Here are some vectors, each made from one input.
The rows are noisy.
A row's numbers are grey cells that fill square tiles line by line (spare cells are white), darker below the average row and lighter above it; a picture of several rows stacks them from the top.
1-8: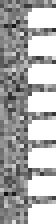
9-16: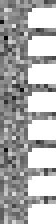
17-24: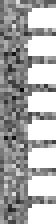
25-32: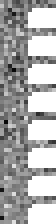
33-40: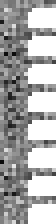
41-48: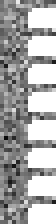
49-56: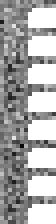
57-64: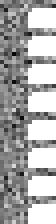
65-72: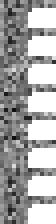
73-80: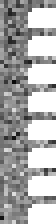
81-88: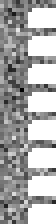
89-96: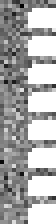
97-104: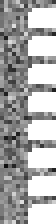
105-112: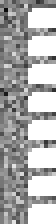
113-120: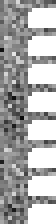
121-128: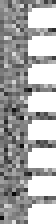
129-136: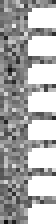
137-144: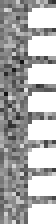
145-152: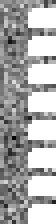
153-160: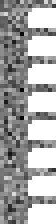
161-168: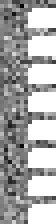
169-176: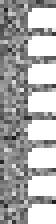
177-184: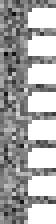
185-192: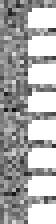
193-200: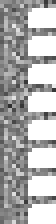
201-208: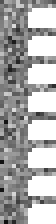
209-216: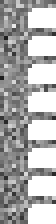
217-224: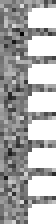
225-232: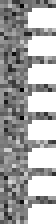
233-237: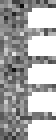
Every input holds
either a point on a 15-point circle, or one of 7 labels.
